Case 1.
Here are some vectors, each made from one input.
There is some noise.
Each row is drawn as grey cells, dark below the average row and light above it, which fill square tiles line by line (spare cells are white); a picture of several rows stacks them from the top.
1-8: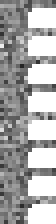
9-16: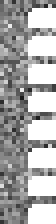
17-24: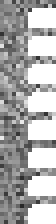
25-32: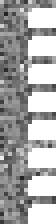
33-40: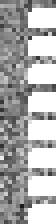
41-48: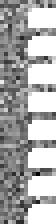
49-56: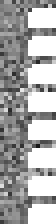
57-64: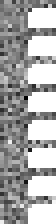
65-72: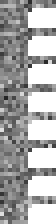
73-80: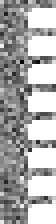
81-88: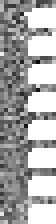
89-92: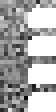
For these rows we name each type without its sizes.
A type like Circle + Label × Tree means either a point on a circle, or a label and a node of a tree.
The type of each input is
Circle.
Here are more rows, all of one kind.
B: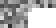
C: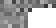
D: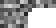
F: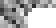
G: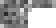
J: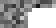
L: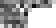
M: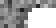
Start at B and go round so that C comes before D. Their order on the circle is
B, F, C, D, M, J, L, G.
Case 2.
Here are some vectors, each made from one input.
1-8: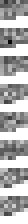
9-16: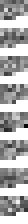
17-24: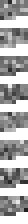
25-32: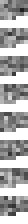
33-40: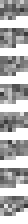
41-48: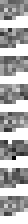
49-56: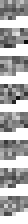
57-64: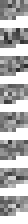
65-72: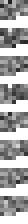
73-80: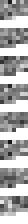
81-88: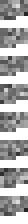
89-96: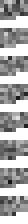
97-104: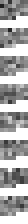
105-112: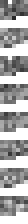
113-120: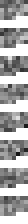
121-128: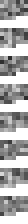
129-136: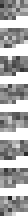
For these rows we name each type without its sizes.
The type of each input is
Label.
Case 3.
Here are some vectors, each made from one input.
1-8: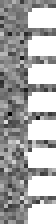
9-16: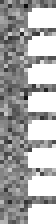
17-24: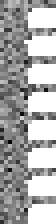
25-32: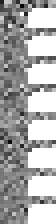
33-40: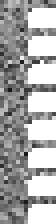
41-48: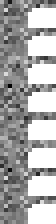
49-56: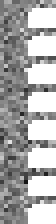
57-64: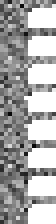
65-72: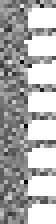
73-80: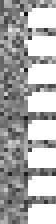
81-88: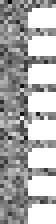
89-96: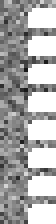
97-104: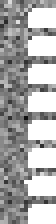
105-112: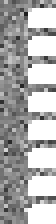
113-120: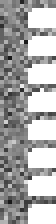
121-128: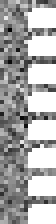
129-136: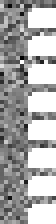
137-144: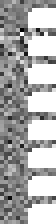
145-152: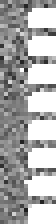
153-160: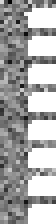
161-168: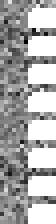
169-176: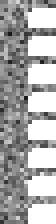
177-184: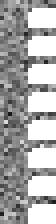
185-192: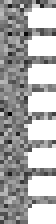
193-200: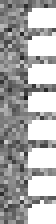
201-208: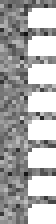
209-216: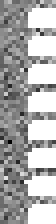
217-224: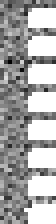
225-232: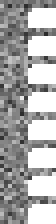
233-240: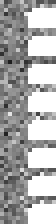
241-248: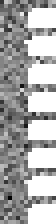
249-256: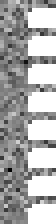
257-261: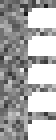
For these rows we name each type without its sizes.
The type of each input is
Line.
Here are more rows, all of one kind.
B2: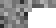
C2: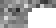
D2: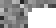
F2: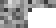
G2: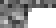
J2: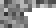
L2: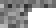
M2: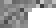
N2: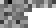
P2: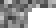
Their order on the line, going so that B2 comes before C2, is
L2, G2, P2, M2, B2, D2, F2, C2, J2, N2.
